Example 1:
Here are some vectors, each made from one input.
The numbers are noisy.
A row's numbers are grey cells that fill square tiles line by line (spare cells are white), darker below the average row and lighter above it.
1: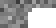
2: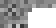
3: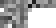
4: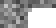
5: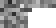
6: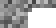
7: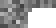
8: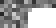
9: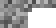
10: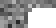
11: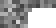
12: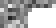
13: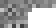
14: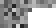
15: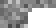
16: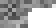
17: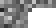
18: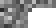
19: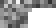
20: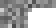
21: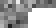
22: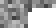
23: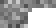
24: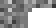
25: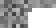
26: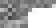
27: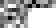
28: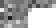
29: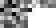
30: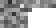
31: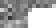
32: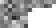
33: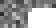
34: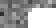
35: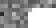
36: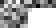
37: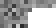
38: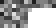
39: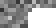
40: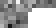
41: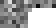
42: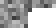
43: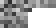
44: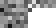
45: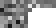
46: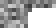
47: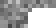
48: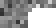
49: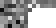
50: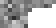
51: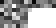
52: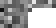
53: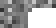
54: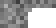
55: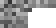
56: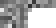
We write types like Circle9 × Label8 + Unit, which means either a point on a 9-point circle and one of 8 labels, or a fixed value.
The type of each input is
Line7 + Line8.
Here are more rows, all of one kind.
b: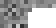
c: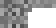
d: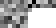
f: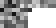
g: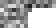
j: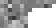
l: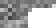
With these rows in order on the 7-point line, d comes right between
c and f.
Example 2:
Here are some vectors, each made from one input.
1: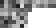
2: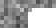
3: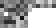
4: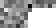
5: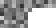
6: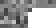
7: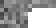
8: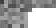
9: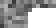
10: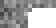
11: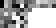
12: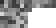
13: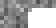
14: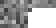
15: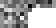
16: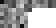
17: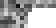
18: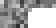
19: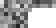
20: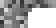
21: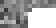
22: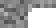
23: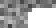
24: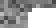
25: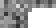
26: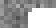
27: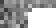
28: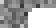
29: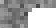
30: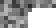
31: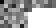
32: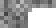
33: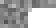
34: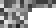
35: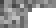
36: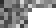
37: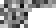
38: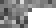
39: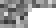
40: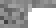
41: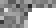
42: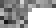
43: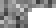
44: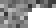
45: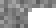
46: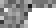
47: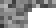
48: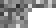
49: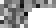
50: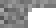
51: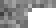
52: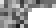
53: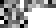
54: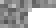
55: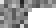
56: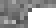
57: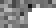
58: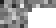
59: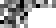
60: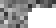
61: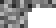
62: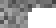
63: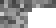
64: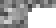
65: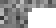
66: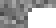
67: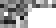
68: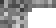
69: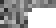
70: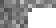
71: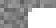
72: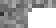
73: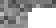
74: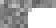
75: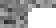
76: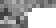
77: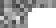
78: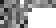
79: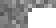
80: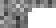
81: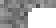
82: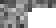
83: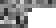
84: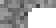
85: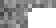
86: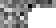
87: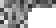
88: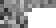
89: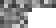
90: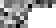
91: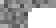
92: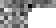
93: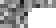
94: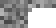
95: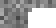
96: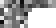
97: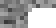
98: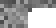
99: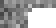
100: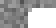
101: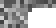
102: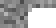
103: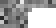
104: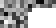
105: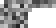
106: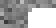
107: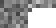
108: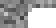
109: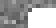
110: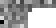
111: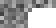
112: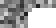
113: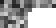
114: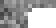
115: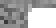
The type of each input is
Bool × Bool × Bool + Label8.
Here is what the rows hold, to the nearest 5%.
About 35% of them hold one of 8 labels. The rest hold three true/false values.
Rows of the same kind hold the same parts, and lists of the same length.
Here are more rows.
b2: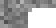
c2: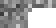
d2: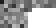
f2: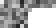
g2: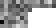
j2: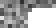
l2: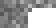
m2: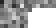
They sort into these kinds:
b2, c2, f2, l2
d2, g2, j2, m2

